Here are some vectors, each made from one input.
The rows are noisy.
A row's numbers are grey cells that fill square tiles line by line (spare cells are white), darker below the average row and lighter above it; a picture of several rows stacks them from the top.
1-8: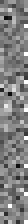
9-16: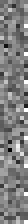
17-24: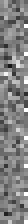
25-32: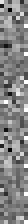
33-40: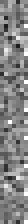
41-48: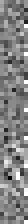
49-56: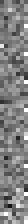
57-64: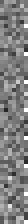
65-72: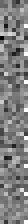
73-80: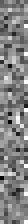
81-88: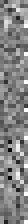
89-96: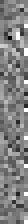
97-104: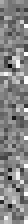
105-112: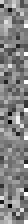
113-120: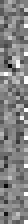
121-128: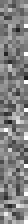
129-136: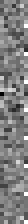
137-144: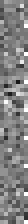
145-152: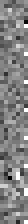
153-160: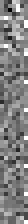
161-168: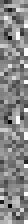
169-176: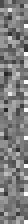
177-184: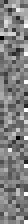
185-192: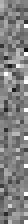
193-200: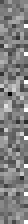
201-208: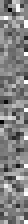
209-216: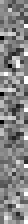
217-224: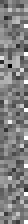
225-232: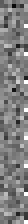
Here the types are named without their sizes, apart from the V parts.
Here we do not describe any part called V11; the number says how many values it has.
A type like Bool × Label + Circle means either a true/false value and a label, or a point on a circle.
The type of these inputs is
Circle + List(Label × V11).
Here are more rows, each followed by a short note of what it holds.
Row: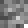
a list of two items
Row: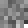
a list of one item
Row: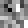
a point on a circle
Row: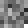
a list of one item
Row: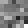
a list of one item
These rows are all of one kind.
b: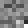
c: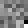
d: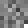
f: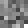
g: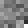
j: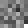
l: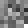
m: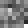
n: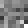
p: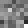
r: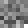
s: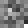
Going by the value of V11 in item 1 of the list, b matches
c, g and p.
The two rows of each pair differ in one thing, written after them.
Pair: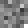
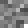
the label in item 2 of the list
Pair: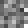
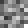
the label in item 1 of the list
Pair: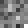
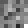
the value of V11 in item 2 of the list
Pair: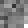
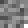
the label in item 1 of the list
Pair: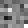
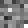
the label in item 1 of the list
